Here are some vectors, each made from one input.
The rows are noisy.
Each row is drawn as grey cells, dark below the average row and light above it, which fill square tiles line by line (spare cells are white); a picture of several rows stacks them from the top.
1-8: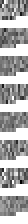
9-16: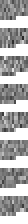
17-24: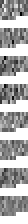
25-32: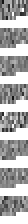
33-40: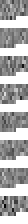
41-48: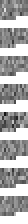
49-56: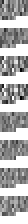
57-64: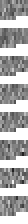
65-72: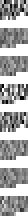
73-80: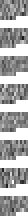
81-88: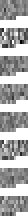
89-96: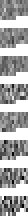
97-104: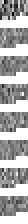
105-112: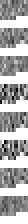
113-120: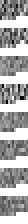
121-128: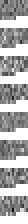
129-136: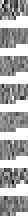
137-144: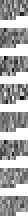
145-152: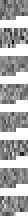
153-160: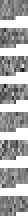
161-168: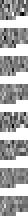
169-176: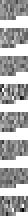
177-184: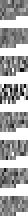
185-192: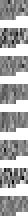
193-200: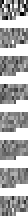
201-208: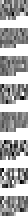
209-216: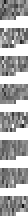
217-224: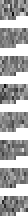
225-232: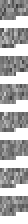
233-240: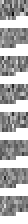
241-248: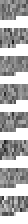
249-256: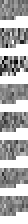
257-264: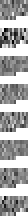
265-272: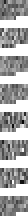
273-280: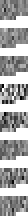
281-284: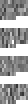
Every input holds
one of 8 labels and a true/false value.
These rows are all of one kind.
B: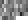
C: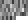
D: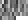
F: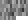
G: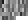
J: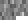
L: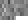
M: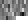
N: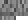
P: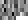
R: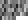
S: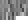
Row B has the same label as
F and N.
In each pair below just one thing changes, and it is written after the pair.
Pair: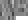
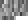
the label
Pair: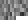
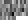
the true/false value
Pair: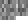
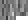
the true/false value
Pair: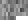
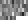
the true/false value
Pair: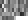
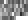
the label
